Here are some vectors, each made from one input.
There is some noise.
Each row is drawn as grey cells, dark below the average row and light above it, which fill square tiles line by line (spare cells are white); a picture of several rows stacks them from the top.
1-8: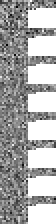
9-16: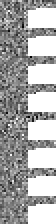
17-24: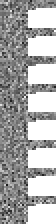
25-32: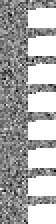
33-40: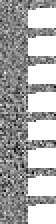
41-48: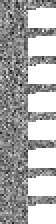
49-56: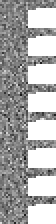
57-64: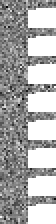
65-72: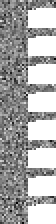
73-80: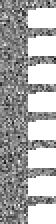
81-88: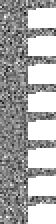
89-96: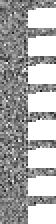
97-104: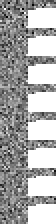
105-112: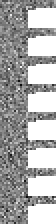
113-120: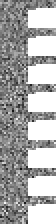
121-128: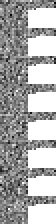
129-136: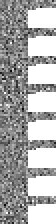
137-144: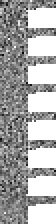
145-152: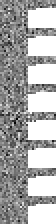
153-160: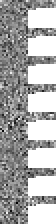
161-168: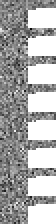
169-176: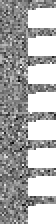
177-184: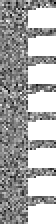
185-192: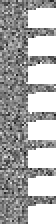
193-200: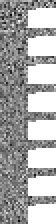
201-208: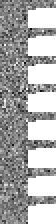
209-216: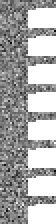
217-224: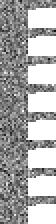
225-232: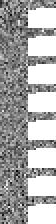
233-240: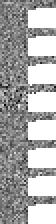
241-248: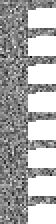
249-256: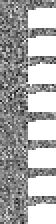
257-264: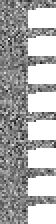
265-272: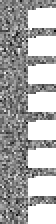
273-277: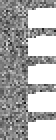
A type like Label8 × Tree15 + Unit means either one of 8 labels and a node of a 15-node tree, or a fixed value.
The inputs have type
(Bool × Bool × Bool + Unit) × Label6 + Tree11.
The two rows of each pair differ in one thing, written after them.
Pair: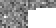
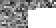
the label
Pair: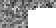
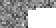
one of the three true/false values
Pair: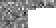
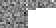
the label
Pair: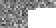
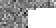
the label
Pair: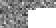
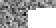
the label
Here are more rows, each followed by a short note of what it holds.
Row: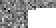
one of 6 labels and three true/false values
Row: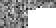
a node of an 11-node tree
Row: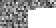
one of 6 labels and three true/false values
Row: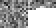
a node of an 11-node tree
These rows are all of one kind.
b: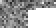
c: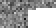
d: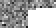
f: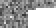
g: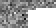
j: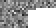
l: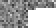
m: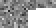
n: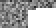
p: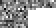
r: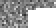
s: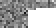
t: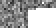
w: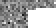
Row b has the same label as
c, g and t.
